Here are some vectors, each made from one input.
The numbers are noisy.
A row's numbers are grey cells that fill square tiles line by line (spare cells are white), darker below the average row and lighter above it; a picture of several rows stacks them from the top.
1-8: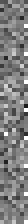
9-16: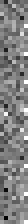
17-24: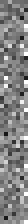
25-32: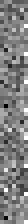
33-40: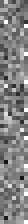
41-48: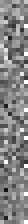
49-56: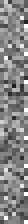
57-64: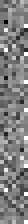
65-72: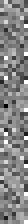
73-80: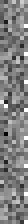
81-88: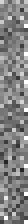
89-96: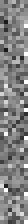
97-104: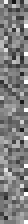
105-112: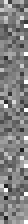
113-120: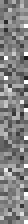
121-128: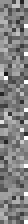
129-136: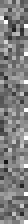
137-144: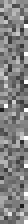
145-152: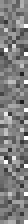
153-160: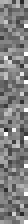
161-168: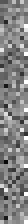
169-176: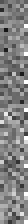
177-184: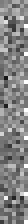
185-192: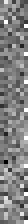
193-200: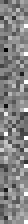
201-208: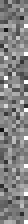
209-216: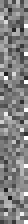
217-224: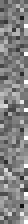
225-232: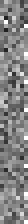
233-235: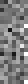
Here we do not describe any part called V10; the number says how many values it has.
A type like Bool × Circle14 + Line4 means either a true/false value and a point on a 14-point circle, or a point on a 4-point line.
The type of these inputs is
Bool × (Line9 + V10).
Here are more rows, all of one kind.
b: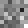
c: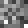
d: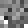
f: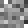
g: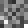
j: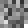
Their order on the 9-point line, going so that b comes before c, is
b, j, d, f, c, g.
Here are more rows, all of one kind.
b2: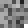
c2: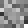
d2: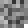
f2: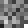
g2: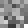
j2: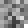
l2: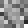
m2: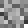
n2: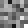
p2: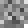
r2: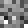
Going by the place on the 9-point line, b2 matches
d2 and p2.
